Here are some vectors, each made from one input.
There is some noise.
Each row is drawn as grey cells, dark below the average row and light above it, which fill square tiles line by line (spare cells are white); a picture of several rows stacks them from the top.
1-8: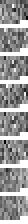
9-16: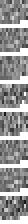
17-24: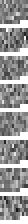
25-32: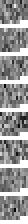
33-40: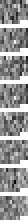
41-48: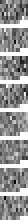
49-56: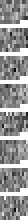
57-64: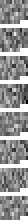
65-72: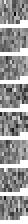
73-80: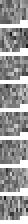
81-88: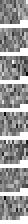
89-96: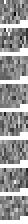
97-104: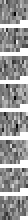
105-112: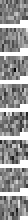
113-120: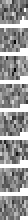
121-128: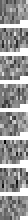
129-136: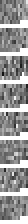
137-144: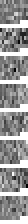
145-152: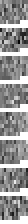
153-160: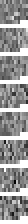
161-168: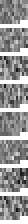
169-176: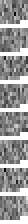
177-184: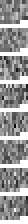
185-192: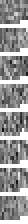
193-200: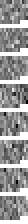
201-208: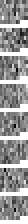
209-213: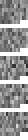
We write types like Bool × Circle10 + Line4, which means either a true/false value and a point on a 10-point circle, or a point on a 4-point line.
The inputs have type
(Line10 + Tree7) × Tree7.
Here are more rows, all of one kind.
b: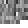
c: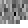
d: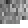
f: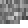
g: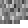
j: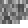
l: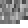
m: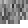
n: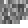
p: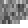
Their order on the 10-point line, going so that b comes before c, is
b, c, l, d, f, m, p, j, n, g.
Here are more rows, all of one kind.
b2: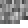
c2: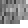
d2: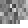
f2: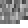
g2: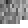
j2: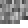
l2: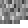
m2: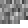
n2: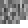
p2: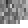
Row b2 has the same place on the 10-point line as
c2, g2 and j2.
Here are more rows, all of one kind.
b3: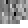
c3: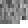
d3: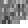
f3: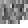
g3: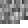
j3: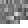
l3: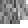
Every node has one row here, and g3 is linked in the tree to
j3.
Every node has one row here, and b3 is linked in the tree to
c3 and l3.
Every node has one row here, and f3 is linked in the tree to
d3.
